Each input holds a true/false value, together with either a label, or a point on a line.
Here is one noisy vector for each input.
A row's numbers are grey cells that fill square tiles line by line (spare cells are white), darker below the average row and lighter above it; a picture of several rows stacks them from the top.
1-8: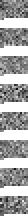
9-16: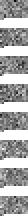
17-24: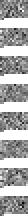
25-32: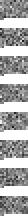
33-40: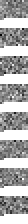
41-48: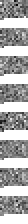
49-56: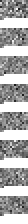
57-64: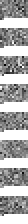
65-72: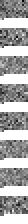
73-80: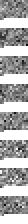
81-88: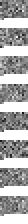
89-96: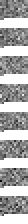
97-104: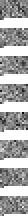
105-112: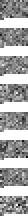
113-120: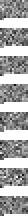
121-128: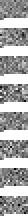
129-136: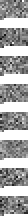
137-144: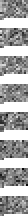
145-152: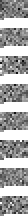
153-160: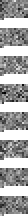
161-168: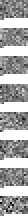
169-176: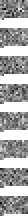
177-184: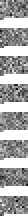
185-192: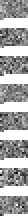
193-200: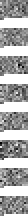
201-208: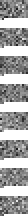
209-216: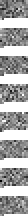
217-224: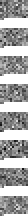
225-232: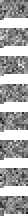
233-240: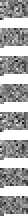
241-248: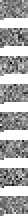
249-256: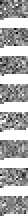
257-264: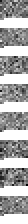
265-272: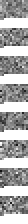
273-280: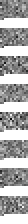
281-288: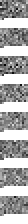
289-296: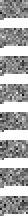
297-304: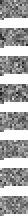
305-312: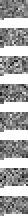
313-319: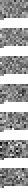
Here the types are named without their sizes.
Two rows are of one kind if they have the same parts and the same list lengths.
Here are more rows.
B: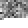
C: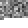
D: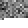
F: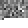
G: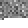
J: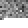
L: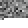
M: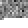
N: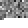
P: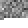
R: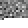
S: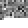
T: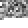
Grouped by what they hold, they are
B, F, G, L, N, P, R
C, D, J, M, S, T

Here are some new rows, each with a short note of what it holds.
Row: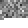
a point on a line and a true/false value
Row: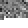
a label and a true/false value
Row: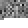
a label and a true/false value
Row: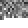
a label and a true/false value
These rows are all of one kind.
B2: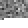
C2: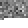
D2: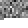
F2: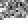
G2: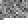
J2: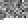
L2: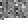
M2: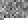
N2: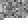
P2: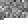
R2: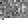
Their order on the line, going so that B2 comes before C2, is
G2, B2, J2, R2, L2, N2, C2, F2, M2, D2, P2.
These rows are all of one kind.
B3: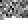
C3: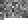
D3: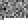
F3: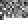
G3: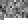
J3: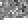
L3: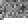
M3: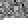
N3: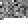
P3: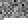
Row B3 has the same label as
C3, M3 and P3.
